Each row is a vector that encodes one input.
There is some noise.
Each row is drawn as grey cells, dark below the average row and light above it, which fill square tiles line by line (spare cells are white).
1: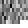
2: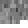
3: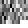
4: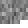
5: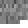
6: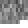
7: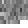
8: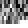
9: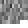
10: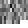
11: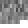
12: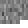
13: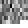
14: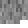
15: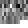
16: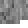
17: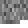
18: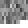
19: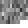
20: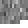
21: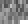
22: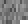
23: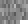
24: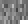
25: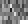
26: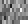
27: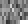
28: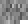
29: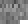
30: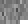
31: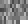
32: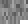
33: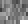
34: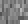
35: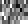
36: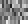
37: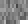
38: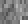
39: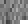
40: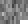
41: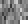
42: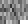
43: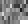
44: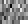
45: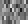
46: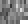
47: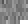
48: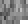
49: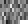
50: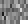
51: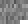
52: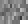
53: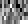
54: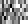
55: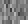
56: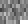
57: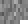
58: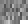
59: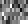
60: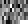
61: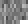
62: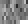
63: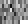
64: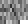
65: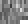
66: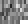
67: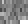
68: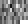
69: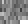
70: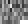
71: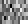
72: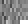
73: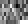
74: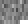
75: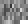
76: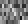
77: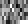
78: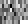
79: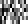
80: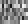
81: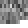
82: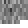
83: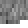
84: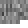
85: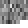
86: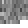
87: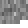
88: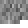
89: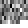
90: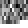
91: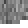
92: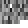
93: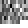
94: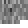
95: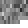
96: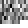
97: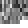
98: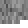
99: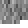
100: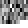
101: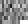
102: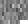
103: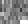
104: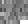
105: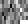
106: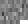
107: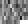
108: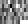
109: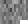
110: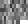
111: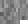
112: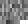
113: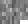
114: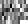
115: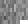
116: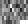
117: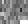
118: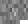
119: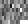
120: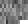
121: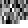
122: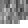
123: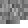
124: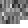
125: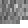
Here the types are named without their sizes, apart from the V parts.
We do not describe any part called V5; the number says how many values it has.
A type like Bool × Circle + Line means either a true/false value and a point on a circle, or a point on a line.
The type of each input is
List(Line) × V5.
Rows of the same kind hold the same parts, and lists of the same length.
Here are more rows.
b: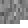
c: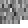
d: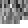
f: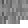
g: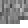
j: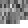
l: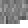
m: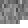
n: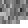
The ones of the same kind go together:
b, d, f, g, l, m
c, n
j

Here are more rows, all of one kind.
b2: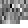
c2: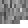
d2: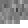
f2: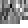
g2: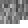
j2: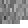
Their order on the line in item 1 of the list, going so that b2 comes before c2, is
j2, d2, g2, b2, c2, f2.
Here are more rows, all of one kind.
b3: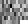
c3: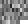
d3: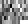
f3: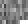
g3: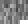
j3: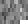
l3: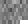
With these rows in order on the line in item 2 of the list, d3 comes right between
f3 and l3.
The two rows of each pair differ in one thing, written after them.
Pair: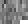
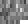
the place on the line in item 2 of the list
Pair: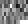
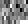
the place on the line in item 2 of the list
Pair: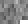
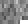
the place on the line in item 2 of the list
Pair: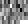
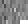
the value of V5
